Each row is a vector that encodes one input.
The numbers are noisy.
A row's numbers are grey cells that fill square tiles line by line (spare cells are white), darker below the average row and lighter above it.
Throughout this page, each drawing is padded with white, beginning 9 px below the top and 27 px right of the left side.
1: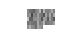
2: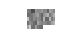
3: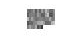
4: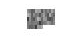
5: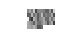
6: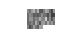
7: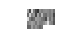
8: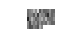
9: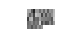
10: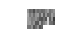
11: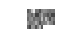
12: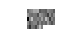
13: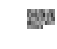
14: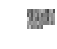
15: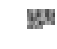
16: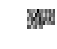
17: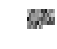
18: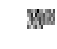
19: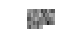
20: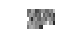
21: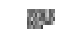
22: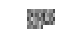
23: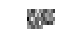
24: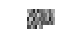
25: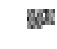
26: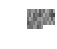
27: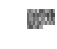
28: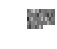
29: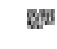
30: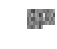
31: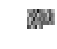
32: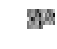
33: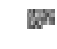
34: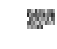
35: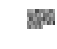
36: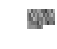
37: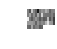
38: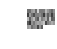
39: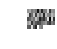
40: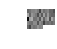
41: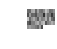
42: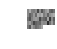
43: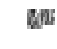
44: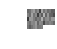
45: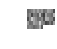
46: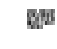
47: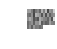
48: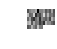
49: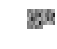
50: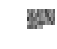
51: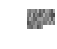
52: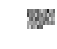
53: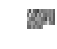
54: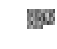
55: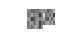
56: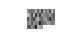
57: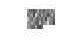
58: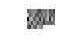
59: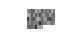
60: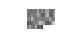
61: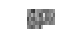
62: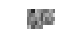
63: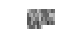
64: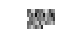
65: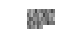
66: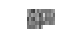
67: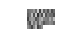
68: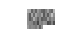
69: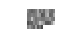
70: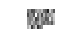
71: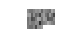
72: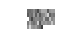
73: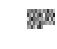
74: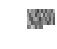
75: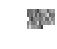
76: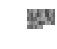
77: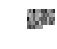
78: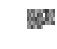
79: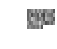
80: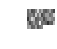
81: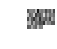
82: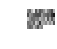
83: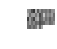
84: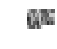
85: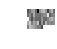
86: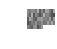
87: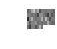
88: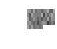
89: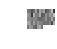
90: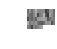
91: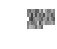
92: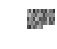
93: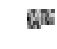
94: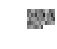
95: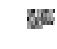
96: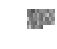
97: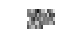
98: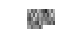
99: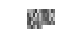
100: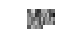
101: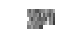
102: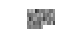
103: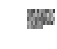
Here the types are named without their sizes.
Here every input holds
either four true/false values, or a list of points on a line.
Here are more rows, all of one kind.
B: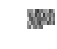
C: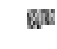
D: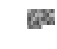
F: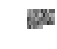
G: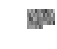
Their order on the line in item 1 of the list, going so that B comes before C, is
G, B, D, C, F.
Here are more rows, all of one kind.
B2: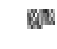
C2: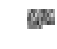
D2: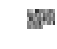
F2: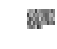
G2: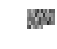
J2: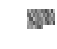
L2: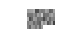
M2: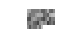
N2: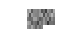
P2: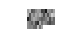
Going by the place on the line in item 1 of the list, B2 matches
J2, N2 and P2.
